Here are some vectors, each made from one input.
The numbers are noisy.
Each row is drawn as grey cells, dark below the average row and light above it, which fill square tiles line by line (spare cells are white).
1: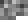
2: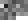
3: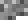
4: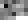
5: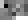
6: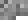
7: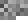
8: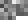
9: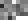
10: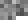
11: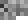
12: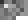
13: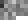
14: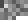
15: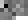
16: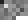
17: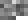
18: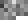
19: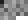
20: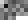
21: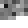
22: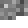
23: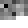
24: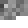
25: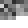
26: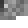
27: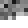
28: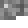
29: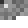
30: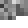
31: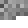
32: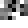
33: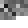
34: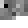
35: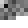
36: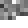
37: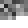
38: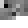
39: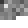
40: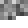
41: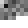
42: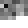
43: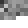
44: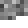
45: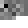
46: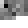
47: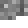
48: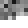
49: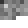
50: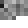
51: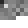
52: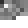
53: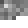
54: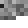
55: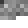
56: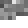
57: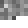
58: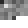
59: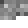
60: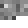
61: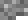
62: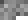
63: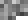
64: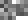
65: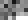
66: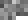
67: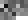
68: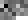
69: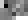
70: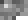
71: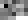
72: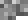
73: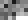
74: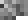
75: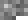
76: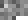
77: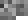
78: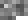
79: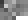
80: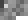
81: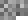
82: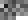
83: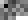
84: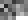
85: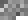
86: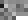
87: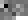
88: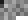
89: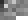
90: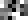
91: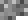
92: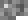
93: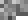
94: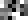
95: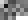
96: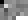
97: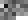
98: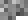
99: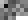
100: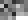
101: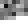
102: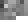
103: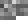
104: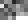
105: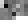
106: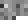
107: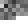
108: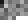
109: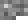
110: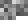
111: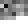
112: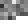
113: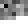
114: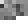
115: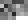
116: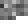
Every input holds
a list of up to two items, each a point on a 5-point line and a true/false value.
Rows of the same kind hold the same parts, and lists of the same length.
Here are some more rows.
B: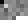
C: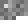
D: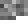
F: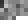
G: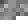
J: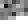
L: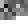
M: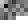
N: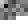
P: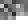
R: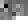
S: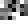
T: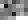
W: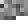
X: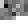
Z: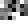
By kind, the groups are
B, C, D, F, G, W
J, L, M, N, P, R, T, X
S, Z

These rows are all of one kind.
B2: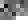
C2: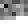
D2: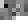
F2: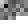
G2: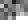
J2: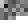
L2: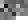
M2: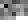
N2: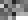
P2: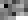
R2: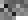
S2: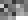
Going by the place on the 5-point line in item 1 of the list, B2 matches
L2, R2 and S2.
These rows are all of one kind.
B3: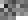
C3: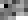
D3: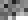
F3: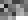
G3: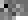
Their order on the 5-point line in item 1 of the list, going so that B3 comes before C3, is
D3, B3, F3, G3, C3.
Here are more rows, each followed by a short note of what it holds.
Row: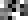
the empty list
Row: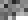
a list of one item
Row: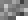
a list of two items
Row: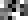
the empty list
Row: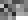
a list of one item
